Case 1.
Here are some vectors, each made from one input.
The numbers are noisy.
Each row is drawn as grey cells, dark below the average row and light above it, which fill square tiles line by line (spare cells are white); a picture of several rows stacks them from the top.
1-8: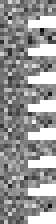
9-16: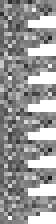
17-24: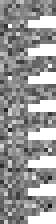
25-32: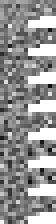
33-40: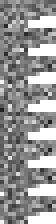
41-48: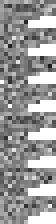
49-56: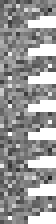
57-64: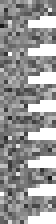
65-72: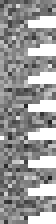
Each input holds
either a point on a 4-point line and a point on a 5-point line, or a point on a 7-point line.
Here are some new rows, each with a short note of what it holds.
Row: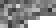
a point on a 7-point line
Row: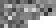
a point on a 7-point line
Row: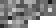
a point on a 4-point line and a point on a 5-point line
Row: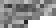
a point on a 4-point line and a point on a 5-point line
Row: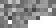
a point on a 4-point line and a point on a 5-point line
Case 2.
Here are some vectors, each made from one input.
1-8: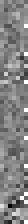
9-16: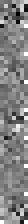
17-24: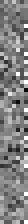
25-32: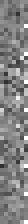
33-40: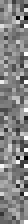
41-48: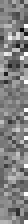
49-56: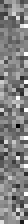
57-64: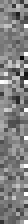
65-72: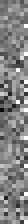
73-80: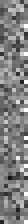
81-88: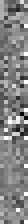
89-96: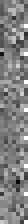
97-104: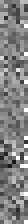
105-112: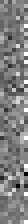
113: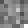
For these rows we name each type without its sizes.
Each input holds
either a label, or a node of a tree.
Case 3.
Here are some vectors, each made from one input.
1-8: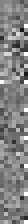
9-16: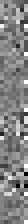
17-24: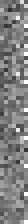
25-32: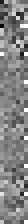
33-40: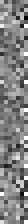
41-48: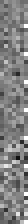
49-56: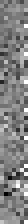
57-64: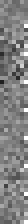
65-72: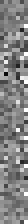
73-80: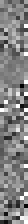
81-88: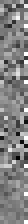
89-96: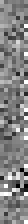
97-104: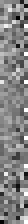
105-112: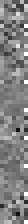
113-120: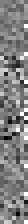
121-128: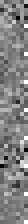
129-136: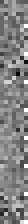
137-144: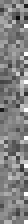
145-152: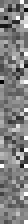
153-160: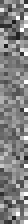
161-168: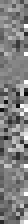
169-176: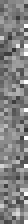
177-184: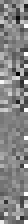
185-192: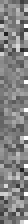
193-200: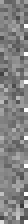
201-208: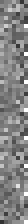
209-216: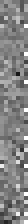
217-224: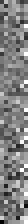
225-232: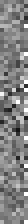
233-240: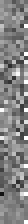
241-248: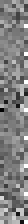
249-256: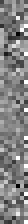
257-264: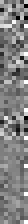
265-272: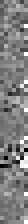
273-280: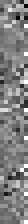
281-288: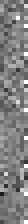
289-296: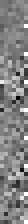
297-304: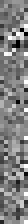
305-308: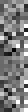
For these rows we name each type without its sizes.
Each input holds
a label and a node of a tree.
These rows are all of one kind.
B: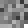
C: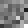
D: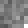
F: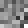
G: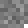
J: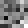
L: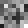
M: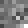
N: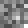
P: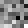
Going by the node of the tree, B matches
G, J and M.
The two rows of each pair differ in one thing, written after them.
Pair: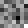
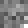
the label
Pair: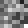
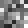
the label
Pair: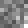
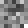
the label
